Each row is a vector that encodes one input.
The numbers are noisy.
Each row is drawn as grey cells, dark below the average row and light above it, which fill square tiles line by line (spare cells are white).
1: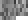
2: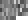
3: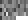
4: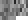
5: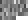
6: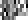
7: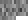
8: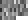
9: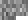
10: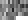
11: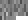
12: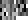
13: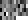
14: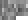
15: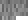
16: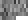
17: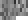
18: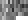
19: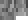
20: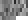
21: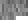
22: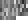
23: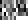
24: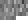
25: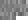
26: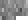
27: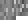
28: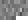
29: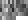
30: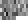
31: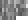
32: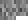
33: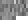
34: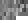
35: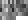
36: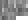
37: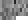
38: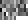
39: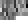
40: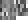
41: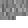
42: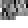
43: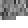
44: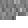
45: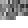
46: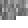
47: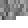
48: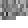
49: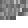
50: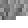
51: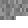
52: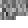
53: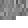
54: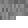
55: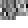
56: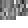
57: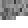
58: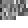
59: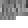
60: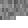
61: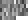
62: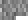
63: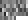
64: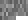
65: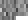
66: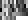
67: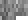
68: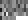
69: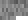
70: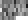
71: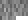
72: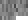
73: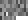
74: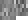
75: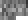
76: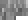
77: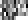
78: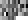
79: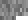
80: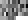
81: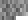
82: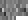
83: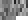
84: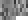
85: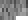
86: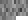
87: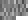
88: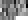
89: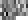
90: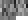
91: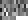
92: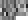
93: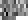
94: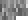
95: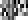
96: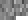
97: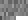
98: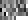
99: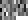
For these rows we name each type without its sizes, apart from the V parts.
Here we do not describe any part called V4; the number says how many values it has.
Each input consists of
a list of items, each a true/false value and a value of V4.
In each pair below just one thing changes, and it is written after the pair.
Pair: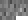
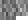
the true/false value in item 1 of the list
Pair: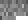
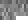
the value of V4 in item 2 of the list
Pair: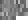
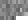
the value of V4 in item 1 of the list
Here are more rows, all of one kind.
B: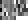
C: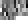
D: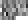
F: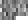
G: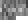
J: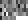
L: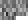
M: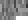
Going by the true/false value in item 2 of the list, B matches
J and M.
